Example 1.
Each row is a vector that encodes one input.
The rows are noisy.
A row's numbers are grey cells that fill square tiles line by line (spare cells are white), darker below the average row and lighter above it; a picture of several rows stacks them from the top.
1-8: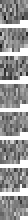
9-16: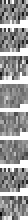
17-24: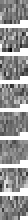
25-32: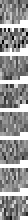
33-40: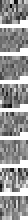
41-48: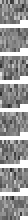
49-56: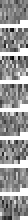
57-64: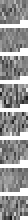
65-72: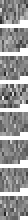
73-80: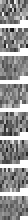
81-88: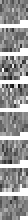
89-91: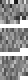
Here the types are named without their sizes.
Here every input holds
either a label, or three true/false values.
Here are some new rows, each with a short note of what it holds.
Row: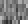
a label
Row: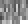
three true/false values
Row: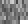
three true/false values
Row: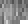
a label
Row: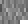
a label
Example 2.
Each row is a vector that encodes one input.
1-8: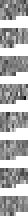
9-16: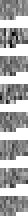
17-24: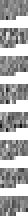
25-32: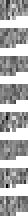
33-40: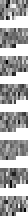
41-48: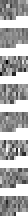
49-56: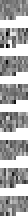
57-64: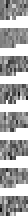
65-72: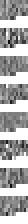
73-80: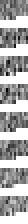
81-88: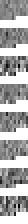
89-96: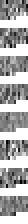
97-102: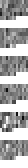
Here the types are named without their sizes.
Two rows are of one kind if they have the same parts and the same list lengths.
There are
3 kinds of row.
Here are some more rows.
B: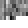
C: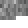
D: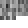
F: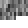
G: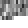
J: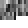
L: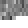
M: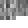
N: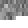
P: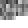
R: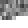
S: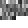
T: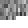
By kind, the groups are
B, C, D, G, L, M, N
F, J
P, R, S, T

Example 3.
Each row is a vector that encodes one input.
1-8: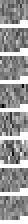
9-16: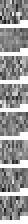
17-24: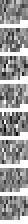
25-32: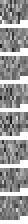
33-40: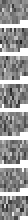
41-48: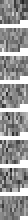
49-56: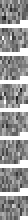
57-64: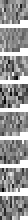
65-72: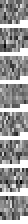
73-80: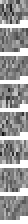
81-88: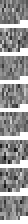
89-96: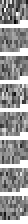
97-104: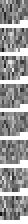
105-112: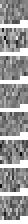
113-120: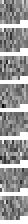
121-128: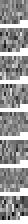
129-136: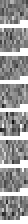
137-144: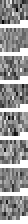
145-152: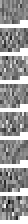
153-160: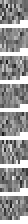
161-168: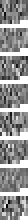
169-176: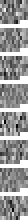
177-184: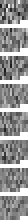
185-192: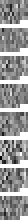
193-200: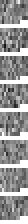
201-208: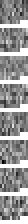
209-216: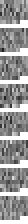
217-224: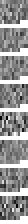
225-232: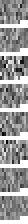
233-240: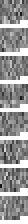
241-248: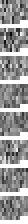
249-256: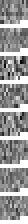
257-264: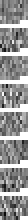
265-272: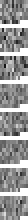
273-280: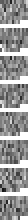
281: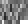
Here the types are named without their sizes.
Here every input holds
a label, together with either a fixed value, or a point on each of two lines.
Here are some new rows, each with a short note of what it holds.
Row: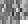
a label
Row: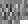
a label
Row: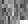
a label and a point on each of two lines
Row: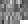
a label and a point on each of two lines
